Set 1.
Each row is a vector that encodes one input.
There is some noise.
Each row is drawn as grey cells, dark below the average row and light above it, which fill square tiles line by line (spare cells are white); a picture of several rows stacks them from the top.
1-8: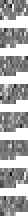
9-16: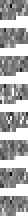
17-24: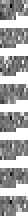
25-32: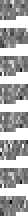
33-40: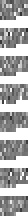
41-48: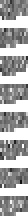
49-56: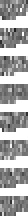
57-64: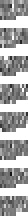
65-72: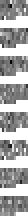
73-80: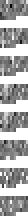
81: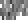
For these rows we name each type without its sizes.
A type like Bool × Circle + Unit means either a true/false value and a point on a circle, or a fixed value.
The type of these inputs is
Bool × Bool × Bool × Bool + Line.
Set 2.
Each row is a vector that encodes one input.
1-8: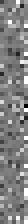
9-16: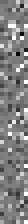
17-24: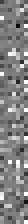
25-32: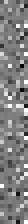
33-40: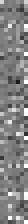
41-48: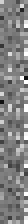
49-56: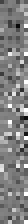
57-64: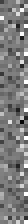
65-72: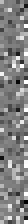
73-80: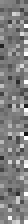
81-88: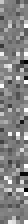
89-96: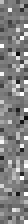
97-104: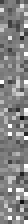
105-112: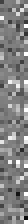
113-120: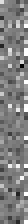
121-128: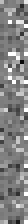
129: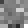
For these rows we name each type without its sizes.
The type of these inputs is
(Bool × Bool × Bool + Unit) × Line.
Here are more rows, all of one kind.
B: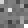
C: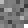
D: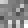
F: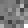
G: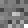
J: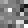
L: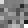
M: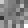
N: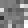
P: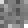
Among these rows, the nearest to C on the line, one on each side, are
B and F.
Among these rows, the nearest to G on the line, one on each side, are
L and P.
